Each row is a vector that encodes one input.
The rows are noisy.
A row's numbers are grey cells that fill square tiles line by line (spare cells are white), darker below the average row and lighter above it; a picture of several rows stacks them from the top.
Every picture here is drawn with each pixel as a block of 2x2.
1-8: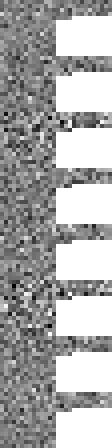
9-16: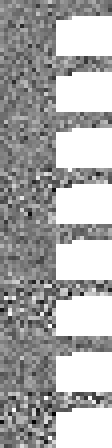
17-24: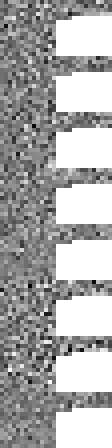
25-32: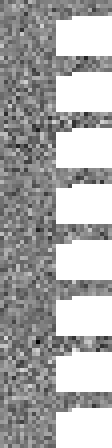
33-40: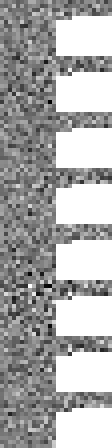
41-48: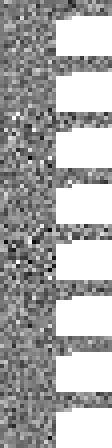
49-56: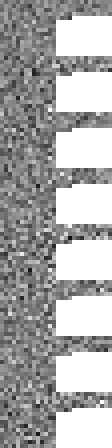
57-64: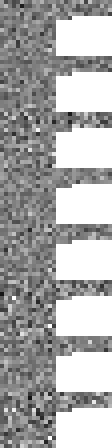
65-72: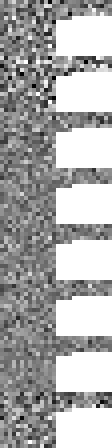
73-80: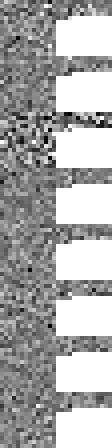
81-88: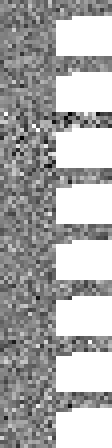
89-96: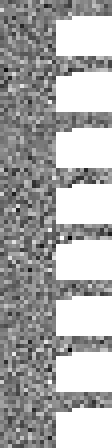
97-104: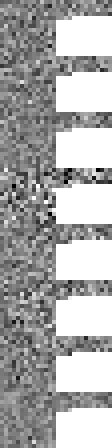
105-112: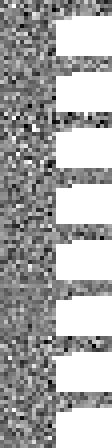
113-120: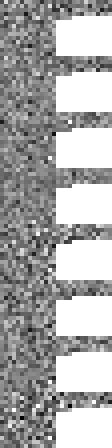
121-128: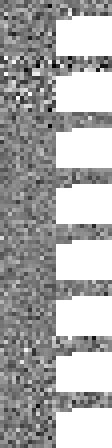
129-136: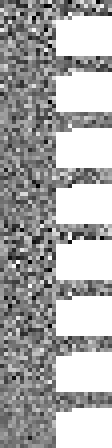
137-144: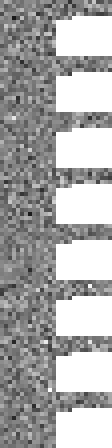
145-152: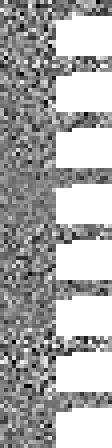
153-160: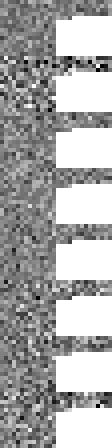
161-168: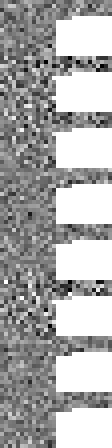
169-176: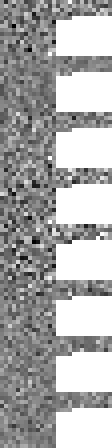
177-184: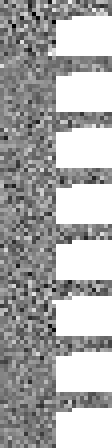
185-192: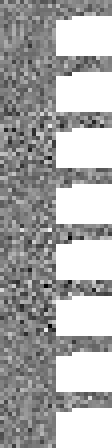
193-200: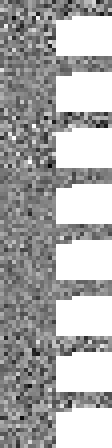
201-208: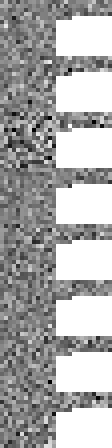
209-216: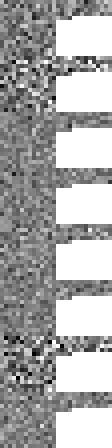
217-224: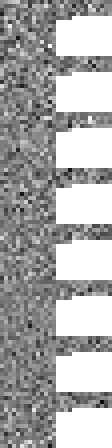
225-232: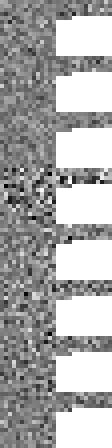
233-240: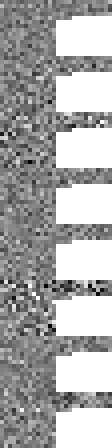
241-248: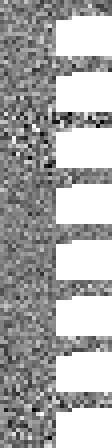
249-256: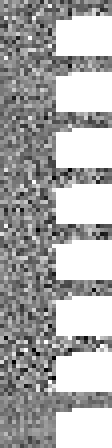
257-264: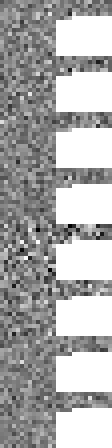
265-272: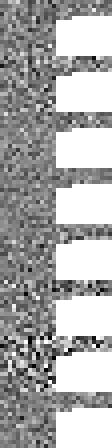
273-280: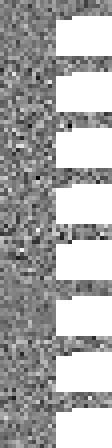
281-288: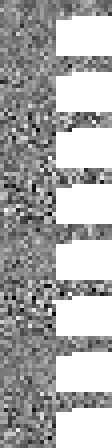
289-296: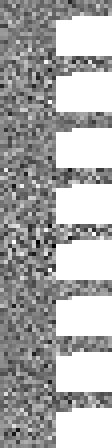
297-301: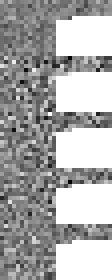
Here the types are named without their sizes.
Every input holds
a point on a circle, together with a list of points on a line.
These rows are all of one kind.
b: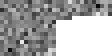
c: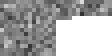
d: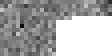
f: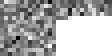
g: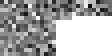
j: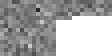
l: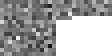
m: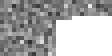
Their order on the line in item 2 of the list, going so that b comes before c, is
m, j, d, g, b, c, f, l.
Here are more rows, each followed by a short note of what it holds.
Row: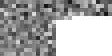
a point on a circle, together with the empty list
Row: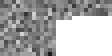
a point on a circle, together with the empty list
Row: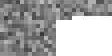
a point on a circle, together with a list of one item
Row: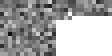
a point on a circle, together with the empty list
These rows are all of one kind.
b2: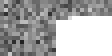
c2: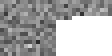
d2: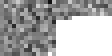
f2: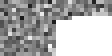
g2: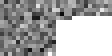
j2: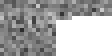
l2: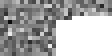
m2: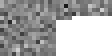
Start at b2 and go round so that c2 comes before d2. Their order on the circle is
b2, m2, c2, l2, f2, j2, g2, d2.
